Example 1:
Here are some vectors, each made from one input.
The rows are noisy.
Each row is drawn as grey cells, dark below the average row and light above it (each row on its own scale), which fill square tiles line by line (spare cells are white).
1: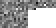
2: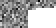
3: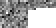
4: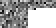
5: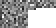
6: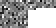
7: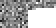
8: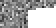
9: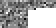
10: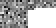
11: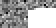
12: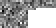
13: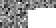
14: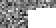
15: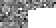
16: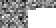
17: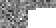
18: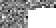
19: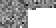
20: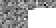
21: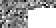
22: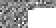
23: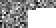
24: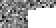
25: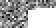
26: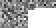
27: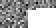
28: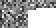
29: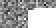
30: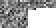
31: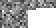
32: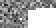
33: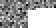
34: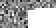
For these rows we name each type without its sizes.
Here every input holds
a point on a line.
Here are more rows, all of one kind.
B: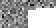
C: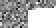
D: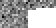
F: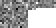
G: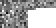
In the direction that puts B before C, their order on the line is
B, F, C, D, G.
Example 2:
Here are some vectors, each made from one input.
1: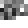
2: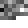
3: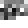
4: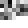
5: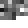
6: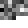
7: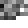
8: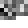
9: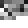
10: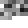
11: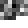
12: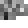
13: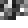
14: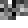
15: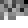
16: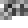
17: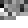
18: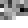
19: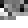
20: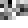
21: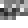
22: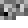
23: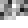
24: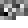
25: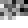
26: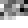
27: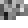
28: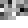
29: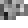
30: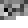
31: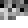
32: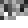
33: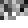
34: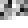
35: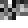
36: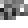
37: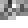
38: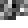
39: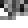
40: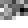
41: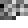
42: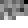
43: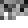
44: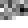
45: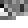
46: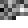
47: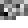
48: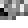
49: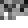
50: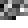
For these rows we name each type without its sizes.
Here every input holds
three true/false values.
